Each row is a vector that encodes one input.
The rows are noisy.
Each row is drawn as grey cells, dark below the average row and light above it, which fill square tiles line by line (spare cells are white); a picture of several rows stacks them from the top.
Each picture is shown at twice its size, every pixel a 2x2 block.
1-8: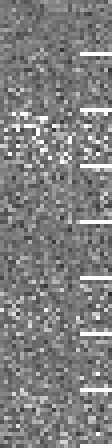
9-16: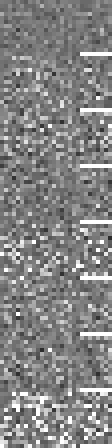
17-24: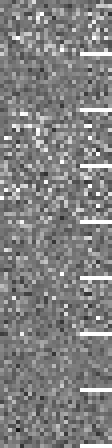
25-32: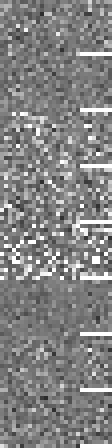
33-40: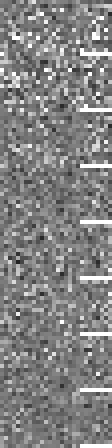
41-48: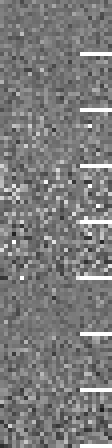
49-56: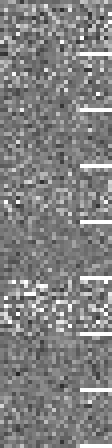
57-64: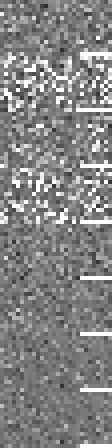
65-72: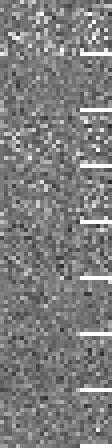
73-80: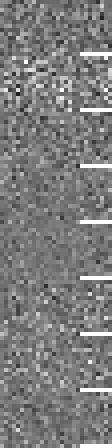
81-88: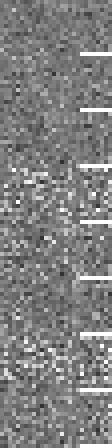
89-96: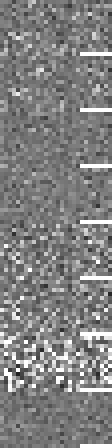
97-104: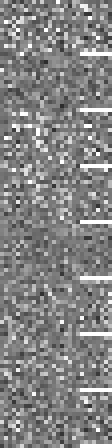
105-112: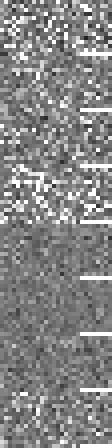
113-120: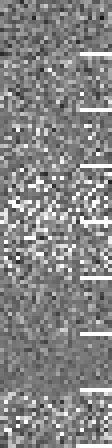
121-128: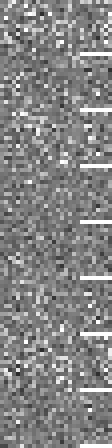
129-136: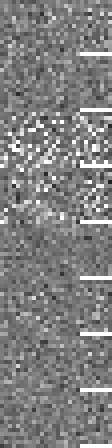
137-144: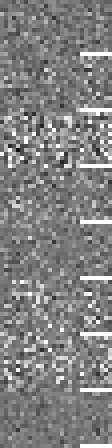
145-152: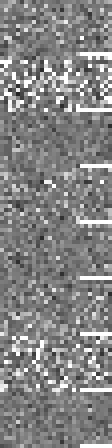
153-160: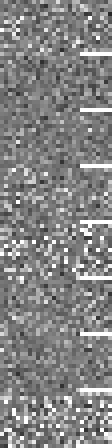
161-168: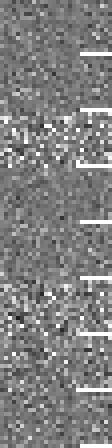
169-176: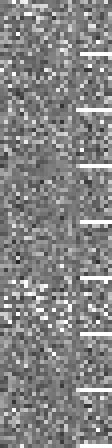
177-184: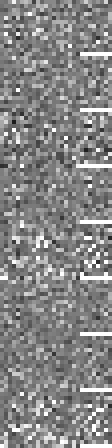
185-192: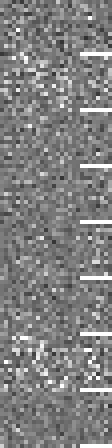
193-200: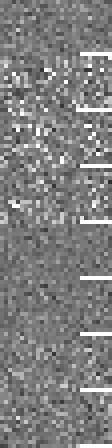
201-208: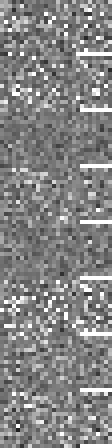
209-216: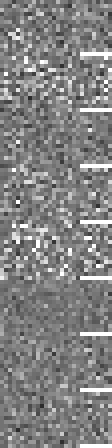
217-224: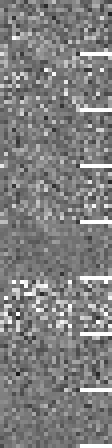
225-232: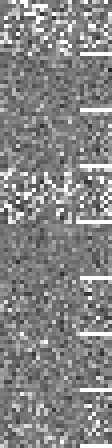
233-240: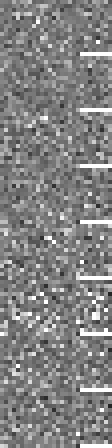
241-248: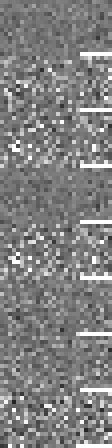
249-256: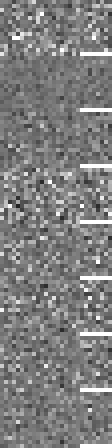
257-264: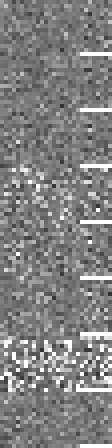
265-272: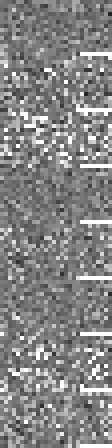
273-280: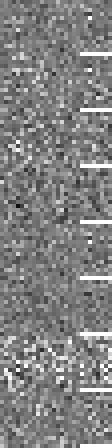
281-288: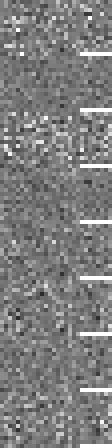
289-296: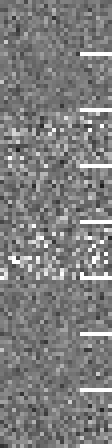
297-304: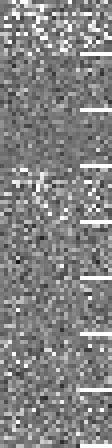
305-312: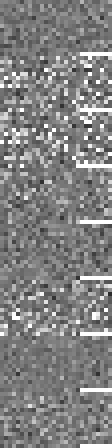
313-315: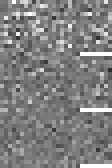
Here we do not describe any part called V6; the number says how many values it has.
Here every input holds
either one of 8 labels, or one of 11 labels and a value of V6, or a point on a 5-point line and a true/false value.
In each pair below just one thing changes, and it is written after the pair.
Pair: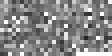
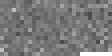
the place on the 5-point line
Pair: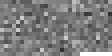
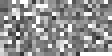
the place on the 5-point line
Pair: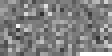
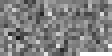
the true/false value
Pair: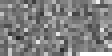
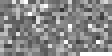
the true/false value
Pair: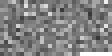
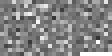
the place on the 5-point line
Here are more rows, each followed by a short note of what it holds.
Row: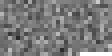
a point on a 5-point line and a true/false value
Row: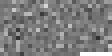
a point on a 5-point line and a true/false value
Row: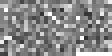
a point on a 5-point line and a true/false value
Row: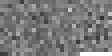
one of 8 labels
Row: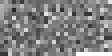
a point on a 5-point line and a true/false value
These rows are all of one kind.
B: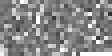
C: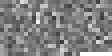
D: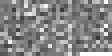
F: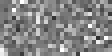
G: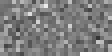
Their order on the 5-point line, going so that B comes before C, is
B, F, C, G, D.
